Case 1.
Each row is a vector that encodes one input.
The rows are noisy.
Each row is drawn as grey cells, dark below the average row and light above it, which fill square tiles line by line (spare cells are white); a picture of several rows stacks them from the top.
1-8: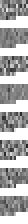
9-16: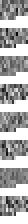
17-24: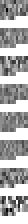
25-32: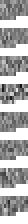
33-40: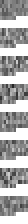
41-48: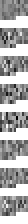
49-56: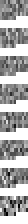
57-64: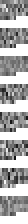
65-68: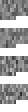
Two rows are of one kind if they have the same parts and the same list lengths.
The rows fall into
2 kinds.
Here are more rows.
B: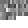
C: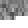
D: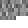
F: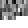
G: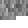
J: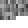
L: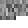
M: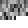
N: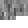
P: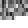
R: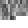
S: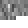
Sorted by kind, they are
B, F
C, D, G, J, L, M, N, P, R, S

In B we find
a fixed value.
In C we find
three true/false values.
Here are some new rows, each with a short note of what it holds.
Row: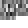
a fixed value
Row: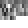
three true/false values
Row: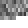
a fixed value
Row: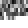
a fixed value
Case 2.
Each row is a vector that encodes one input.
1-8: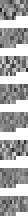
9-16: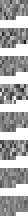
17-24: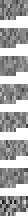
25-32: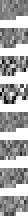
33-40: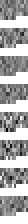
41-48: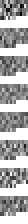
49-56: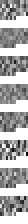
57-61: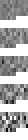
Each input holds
a node of a 9-node tree.
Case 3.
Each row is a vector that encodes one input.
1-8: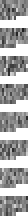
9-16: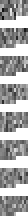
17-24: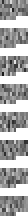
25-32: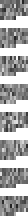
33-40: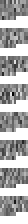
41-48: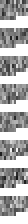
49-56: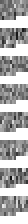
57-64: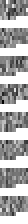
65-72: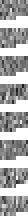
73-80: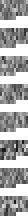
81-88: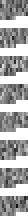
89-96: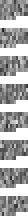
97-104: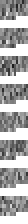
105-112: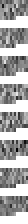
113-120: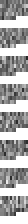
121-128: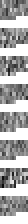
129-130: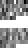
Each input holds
a point on a 9-point circle.
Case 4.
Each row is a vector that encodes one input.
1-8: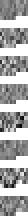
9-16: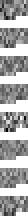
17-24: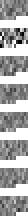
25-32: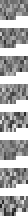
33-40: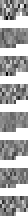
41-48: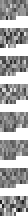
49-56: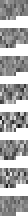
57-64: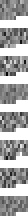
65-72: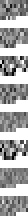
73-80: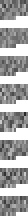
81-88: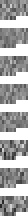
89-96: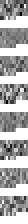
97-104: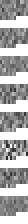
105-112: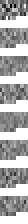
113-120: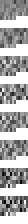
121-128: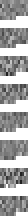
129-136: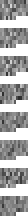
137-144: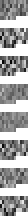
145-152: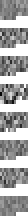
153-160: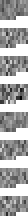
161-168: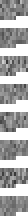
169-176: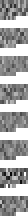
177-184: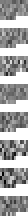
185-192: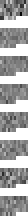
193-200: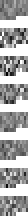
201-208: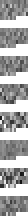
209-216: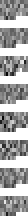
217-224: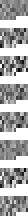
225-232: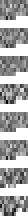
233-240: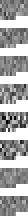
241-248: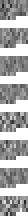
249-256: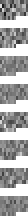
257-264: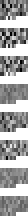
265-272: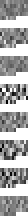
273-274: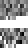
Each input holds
a point on a 10-point line.
